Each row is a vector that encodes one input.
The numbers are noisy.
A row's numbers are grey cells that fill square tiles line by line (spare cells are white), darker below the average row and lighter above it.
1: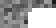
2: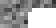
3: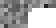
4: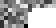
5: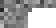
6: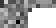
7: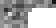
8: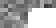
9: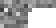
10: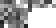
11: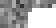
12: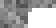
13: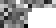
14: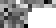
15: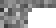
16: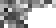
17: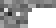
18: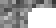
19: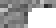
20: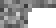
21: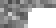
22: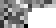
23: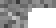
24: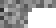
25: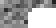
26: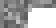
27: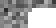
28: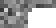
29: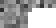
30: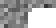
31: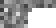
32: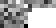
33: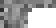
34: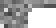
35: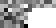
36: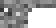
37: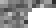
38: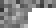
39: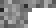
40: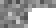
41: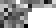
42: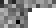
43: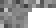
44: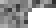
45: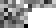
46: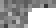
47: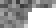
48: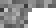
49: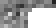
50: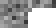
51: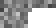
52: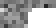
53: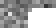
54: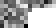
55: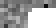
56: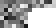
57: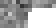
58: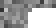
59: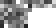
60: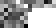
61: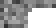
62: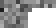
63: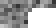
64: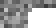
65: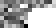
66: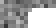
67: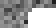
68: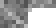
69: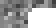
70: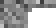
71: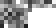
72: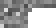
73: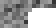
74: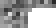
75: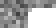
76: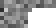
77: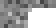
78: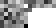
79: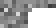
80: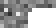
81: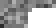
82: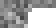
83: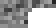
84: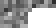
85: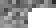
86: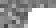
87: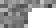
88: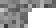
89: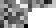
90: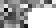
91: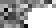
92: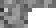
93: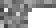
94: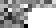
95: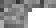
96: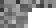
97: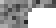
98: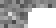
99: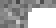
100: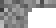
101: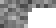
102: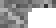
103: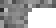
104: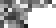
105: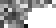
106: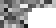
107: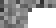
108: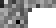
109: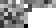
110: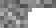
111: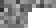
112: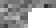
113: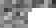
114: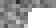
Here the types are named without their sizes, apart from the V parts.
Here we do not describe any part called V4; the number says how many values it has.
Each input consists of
either a true/false value and a value of V4, or a list of points on a line.
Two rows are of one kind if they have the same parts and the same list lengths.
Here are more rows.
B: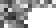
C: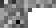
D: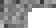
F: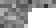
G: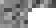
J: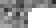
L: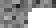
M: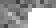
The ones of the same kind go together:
B
C
D
F, M
G, J, L

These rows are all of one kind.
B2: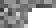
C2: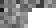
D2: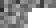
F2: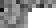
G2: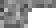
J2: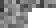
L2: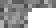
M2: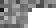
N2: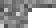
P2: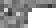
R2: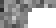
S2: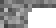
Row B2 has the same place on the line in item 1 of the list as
G2 and S2.
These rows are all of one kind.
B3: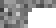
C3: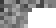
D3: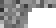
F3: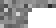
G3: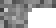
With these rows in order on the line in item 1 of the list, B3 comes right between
F3 and G3.
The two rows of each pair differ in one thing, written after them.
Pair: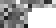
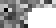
the true/false value
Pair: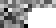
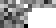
the true/false value
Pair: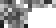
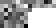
the value of V4
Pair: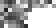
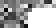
the value of V4
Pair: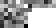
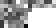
the value of V4
